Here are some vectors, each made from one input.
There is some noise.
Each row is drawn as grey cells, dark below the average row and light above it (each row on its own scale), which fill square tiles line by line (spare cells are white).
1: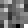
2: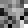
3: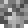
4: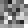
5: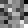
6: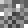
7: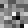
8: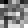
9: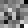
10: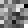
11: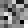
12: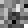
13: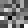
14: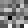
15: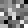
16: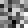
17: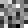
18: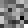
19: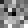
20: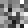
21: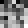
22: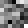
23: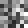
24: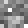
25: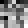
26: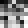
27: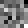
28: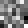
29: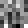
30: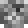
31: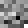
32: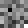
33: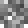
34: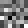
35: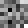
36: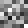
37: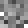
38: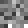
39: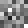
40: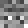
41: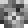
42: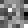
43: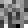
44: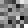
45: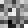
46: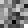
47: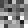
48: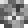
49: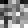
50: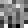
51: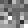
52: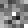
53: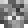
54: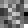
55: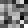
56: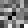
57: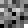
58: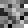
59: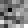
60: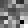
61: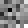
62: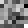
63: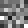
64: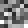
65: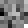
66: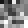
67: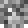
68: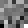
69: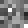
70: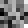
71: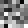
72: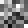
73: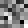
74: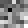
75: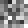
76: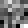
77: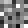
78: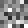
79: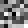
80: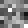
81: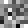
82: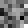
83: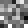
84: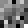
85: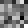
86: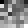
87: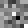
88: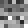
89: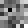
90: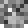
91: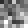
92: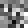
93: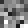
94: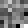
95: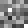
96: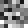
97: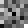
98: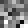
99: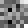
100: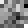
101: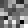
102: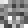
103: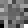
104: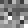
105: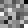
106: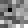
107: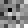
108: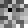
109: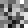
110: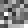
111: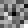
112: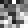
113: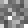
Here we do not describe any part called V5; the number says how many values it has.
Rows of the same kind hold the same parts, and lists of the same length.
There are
2 kinds of row.
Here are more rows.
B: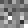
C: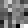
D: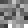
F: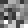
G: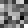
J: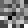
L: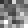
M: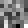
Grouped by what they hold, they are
B, C, D, F, L
G, J, M

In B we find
one of 7 labels and a value of V5.
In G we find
one of 7 labels and a point on a 6-point line.
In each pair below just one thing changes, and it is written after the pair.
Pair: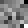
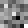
the label
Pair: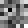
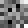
the place on the 6-point line
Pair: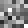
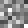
the place on the 6-point line
